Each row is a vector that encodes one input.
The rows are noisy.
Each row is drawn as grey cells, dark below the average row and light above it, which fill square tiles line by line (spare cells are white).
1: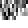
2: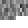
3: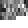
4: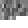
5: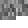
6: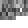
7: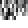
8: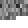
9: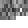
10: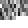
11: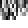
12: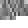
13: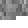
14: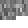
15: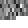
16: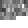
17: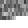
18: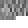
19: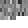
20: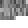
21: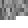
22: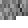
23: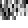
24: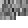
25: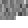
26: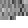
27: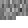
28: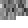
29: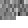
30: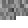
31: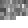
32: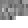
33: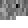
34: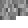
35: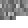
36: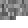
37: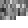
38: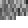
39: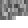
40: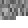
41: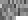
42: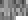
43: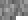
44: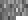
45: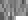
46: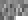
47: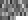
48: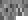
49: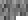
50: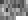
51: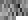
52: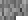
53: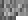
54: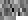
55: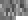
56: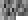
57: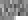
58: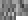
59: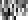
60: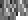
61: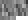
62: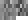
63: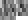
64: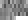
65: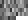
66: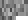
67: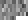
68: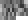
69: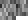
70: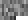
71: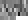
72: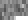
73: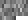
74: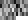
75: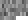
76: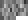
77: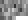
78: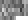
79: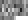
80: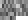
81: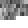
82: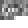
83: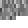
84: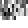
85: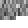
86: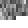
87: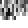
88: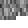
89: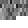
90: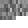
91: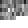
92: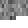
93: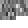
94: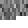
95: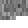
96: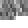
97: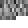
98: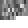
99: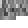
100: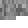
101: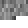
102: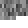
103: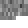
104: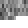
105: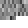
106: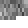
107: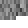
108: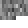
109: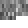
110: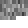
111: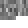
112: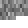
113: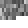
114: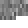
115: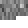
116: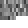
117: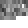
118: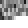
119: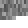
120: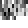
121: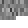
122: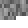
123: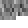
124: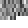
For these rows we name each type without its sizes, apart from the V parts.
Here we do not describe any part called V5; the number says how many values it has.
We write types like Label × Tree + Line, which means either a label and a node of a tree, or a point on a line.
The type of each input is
(Bool × Bool × Bool × Bool × Bool + Unit) × V5 + Line.
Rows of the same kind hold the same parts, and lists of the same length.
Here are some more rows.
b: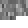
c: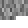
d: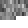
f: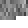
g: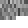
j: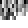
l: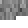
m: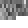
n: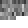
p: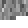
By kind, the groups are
b, c, f, g, l, m, p
d, n
j

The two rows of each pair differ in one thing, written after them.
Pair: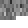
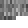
the value of V5
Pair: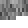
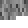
the value of V5
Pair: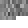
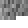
one of the five true/false values
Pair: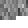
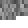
the value of V5
